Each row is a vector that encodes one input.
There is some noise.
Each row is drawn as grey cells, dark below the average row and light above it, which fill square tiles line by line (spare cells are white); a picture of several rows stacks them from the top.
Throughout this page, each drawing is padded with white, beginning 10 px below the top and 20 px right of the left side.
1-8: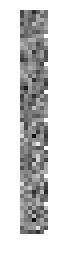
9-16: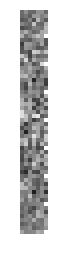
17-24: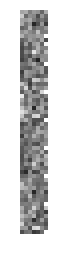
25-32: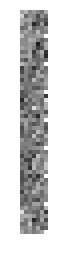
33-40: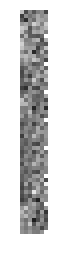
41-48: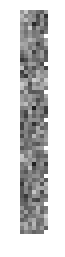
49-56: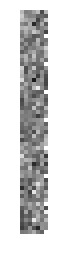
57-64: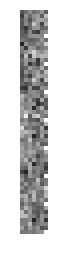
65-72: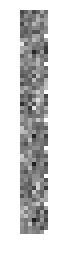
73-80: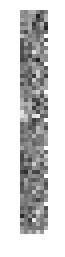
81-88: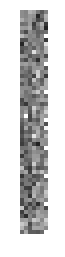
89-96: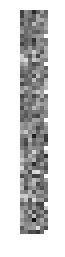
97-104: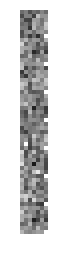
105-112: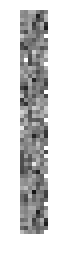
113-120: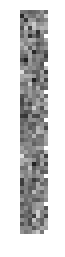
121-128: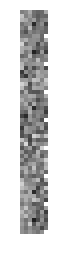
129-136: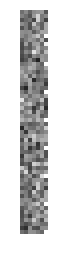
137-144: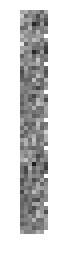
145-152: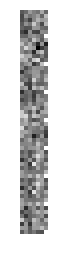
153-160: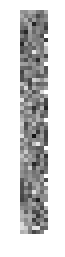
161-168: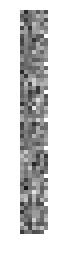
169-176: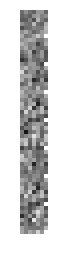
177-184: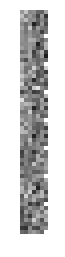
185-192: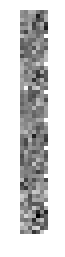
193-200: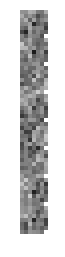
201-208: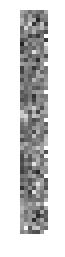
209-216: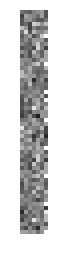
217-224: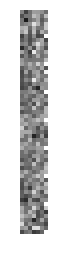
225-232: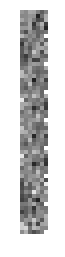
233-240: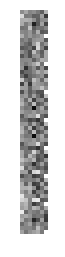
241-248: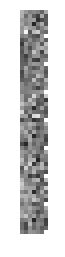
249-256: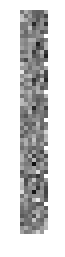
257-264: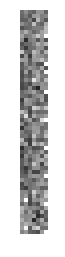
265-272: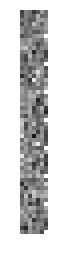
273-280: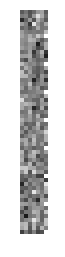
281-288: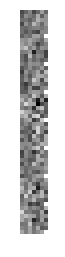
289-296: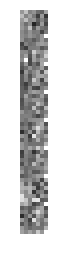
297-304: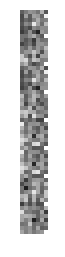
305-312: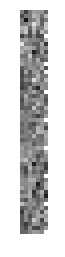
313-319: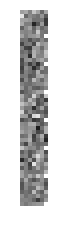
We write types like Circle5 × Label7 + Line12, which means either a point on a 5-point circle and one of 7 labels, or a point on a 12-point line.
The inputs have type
Bool × (Label10 + Line11).
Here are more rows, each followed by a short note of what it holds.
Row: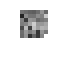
one of 10 labels and a true/false value
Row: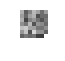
one of 10 labels and a true/false value
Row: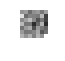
a point on an 11-point line and a true/false value
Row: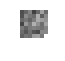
a point on an 11-point line and a true/false value
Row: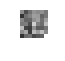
one of 10 labels and a true/false value
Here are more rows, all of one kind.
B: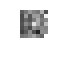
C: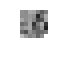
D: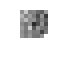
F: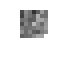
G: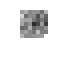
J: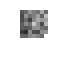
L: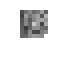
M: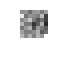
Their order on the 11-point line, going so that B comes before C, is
M, G, D, F, L, J, B, C.
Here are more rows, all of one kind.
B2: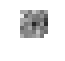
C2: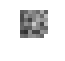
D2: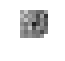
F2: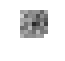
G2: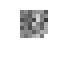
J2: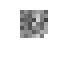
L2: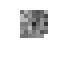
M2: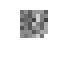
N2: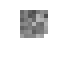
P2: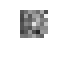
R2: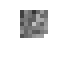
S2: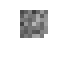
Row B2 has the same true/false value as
D2, F2 and L2.
